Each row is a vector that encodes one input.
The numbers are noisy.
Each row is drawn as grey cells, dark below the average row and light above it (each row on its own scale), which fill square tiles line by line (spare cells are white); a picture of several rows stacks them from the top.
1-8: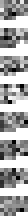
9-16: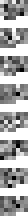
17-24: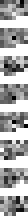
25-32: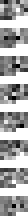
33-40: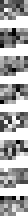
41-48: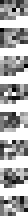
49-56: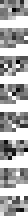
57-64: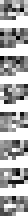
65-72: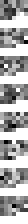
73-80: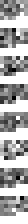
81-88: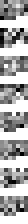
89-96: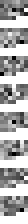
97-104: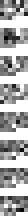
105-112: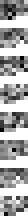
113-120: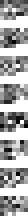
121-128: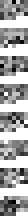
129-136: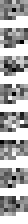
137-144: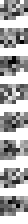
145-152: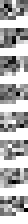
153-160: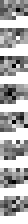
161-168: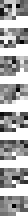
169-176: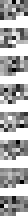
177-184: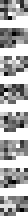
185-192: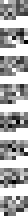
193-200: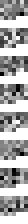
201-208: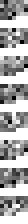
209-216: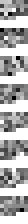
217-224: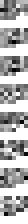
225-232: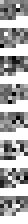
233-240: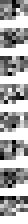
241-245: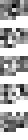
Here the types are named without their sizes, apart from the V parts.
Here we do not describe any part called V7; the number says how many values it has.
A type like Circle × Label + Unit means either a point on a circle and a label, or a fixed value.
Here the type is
List(Line + V7) × Tree.
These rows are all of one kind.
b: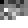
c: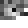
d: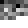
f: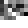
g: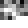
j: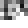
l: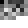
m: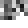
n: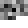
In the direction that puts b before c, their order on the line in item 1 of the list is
j, g, b, d, l, c, f, n, m.
